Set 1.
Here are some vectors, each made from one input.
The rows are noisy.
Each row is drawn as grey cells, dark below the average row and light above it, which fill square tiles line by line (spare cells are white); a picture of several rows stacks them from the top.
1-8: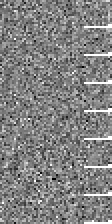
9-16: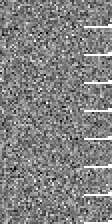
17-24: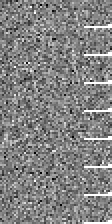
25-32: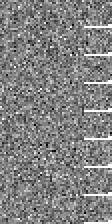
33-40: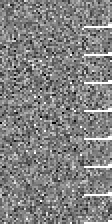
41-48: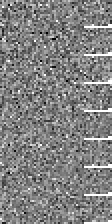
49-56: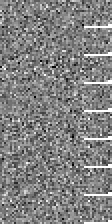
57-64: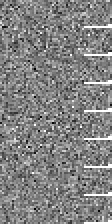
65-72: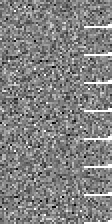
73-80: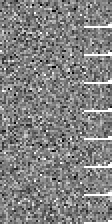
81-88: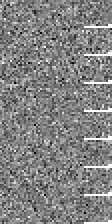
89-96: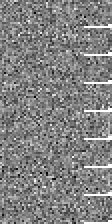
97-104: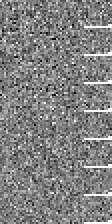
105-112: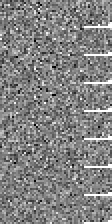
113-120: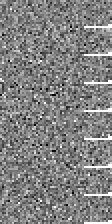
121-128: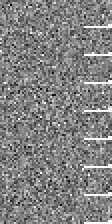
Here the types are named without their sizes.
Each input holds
a point on a line, together with either a point on a line, or four true/false values.
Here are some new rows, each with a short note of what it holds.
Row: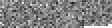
a point on each of two lines
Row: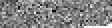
a point on each of two lines
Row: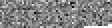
a point on each of two lines
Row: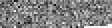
a point on a line and four true/false values
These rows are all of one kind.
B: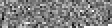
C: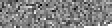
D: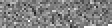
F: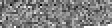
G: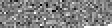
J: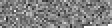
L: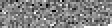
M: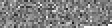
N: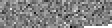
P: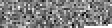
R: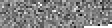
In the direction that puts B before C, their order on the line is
P, B, M, R, D, N, J, F, C, G, L.
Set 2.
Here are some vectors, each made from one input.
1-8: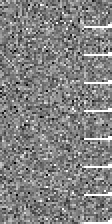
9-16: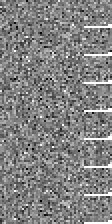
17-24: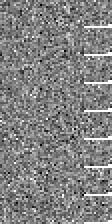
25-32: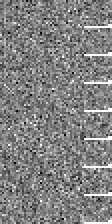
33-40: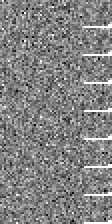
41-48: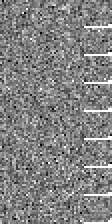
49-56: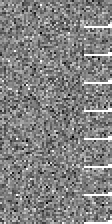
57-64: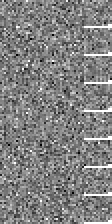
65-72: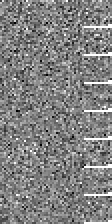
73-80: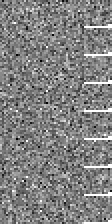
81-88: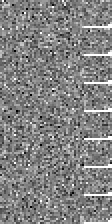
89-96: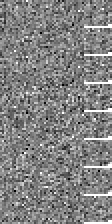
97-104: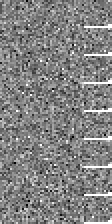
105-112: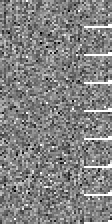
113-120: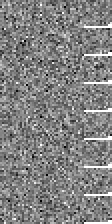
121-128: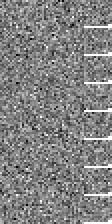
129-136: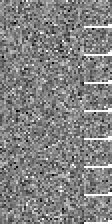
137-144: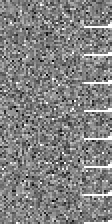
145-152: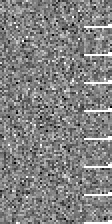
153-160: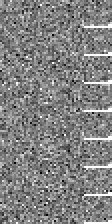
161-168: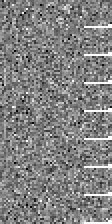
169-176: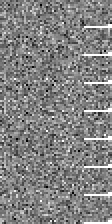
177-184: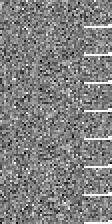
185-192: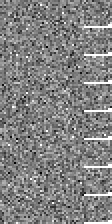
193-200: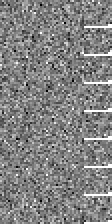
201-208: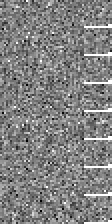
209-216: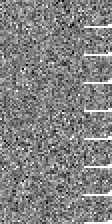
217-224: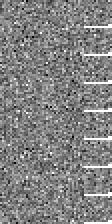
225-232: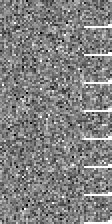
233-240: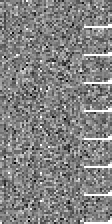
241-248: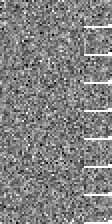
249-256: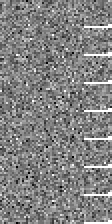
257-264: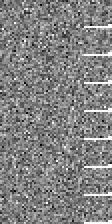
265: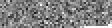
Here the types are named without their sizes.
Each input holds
four true/false values, together with either a point on a circle, or a point on a line.
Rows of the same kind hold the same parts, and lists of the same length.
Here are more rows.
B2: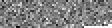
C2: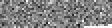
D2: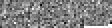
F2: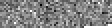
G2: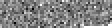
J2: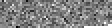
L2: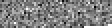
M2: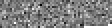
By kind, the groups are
B2, C2, G2, J2
D2, F2, L2, M2

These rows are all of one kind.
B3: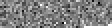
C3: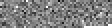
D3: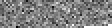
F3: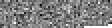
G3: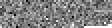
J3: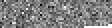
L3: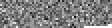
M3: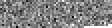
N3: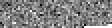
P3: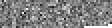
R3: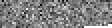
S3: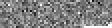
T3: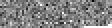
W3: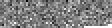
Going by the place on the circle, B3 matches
C3, T3 and W3.
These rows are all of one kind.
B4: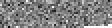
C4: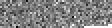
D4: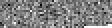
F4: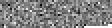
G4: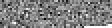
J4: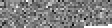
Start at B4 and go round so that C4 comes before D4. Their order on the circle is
B4, J4, C4, D4, G4, F4.
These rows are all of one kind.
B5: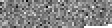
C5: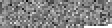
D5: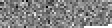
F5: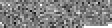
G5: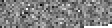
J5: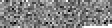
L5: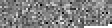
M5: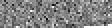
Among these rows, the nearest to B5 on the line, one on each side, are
F5 and L5.
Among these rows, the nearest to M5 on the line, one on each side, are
D5 and G5.
